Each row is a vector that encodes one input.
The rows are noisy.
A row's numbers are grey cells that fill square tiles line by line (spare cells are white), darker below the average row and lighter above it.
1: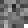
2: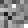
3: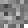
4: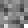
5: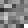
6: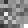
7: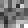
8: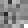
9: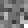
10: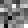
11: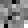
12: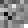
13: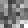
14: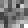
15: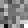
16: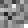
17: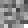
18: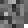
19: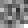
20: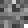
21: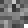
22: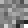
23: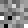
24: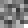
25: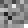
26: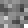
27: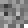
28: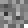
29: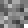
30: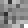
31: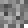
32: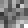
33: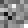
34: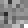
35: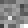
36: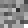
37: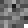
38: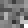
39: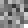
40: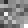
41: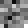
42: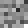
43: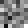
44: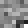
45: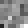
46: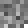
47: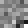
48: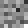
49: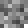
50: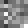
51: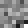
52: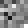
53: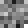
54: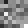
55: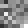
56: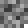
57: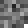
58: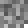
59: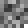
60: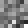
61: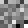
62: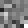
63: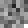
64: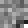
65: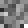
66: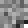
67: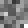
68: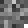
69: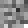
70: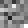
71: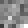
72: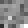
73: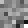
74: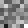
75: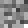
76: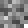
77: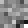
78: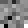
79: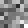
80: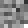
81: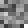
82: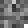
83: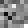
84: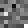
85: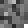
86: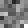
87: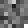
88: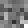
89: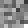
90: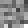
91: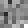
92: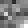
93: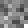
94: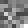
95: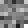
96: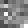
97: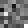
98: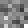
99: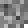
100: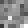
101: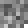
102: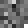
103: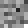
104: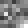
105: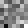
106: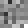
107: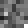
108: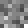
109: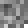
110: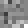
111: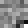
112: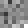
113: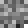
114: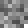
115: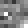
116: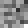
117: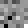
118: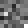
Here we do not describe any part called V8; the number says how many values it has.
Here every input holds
a value of V8, together with either a point on a 4-point line, or a point on a 7-point line.
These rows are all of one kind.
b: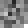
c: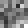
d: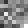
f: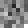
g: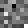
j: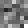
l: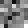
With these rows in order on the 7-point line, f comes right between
b and g.
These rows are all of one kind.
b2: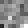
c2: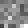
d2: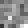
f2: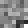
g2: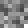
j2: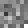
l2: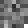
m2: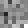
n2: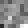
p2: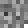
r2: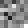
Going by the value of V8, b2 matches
c2, d2 and n2.
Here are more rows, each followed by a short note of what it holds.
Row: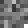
a point on a 4-point line and a value of V8
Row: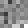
a point on a 4-point line and a value of V8
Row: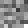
a point on a 4-point line and a value of V8
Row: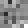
a point on a 4-point line and a value of V8
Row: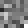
a point on a 7-point line and a value of V8
